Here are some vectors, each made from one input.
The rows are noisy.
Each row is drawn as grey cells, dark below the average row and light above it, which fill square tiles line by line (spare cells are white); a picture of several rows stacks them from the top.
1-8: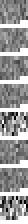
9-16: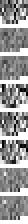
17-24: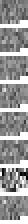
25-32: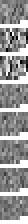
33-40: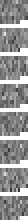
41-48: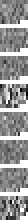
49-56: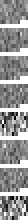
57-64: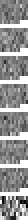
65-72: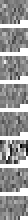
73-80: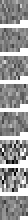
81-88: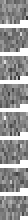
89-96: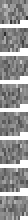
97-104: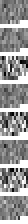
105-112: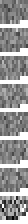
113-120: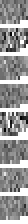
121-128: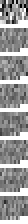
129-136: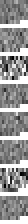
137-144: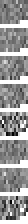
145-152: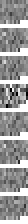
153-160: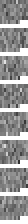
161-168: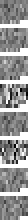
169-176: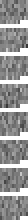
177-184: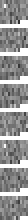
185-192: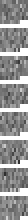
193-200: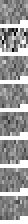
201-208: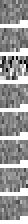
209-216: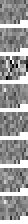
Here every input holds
either a point on a 10-point circle, or a point on an 11-point circle and four true/false values.
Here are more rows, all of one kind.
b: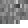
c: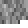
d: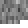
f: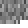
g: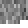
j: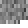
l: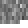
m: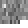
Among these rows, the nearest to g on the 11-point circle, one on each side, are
c and j.
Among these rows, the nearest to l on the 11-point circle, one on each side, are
d and f.
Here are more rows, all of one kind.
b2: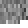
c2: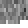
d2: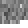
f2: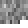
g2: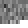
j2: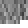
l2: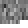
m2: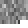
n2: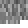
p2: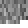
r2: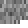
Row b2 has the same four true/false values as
c2, j2, n2 and p2.
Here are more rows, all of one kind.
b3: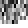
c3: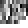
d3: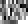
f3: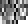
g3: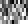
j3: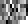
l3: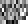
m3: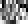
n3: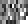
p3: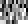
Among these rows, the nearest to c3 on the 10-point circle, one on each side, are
d3 and j3.
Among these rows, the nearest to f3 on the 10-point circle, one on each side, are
b3 and l3.
